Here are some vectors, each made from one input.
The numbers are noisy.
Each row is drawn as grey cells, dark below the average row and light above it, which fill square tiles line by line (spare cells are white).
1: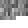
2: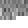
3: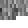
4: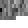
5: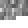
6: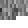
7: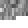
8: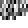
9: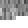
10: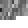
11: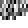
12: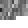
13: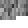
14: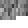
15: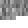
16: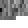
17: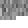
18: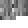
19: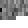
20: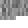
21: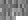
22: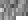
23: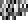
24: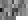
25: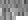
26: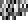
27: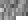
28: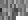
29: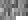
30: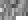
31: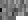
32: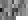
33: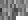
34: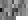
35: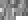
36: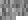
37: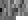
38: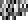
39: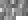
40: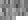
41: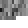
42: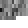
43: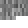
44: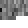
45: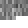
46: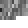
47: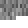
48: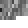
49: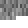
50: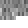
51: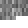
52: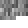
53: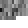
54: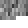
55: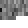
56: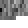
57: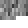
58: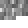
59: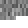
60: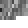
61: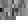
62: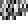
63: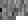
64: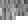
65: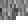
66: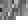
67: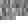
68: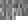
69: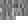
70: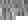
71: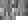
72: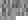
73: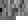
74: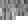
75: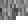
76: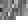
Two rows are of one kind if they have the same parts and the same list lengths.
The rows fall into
3 kinds.
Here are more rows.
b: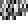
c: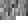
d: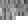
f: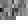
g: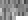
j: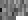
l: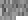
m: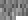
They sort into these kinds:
b
c, d, g, l, m
f, j

